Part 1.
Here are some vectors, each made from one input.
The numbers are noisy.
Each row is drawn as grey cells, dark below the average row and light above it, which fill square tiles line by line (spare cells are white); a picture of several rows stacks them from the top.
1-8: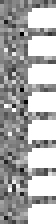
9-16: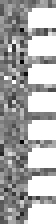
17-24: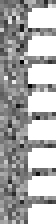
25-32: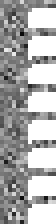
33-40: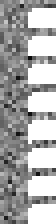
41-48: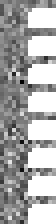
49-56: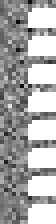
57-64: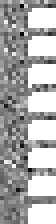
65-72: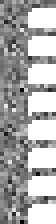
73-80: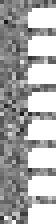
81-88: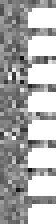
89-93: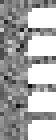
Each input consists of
a node of a 12-node tree and a true/false value.
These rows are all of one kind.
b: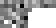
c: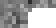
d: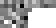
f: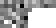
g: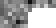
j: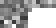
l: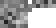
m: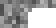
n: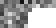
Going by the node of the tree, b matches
d and f.
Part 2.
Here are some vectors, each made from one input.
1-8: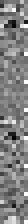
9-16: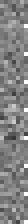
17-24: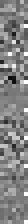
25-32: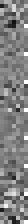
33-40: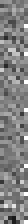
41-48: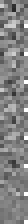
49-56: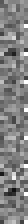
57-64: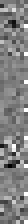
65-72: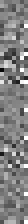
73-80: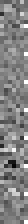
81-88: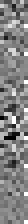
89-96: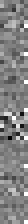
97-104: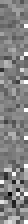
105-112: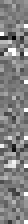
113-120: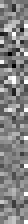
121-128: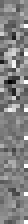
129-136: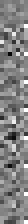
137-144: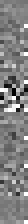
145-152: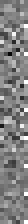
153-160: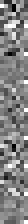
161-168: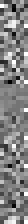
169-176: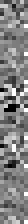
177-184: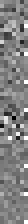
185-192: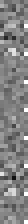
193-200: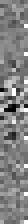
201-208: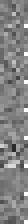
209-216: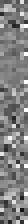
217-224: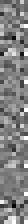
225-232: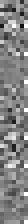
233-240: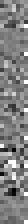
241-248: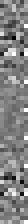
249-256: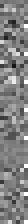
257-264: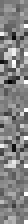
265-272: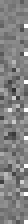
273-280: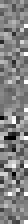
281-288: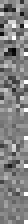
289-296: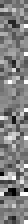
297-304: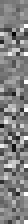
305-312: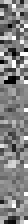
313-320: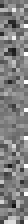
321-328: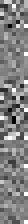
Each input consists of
a point on a 16-point line and a true/false value.
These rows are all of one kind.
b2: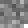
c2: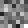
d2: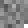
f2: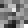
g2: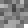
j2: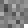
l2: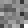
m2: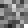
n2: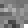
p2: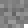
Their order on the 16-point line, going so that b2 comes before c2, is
b2, d2, j2, c2, g2, f2, p2, m2, n2, l2.
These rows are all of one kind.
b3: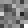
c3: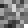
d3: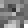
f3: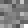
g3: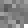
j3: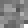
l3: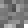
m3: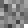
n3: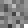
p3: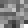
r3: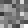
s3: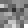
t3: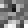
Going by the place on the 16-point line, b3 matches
f3, l3 and p3.
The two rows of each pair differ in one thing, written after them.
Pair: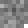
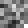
the true/false value
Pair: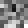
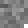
the place on the 16-point line
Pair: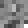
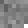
the place on the 16-point line
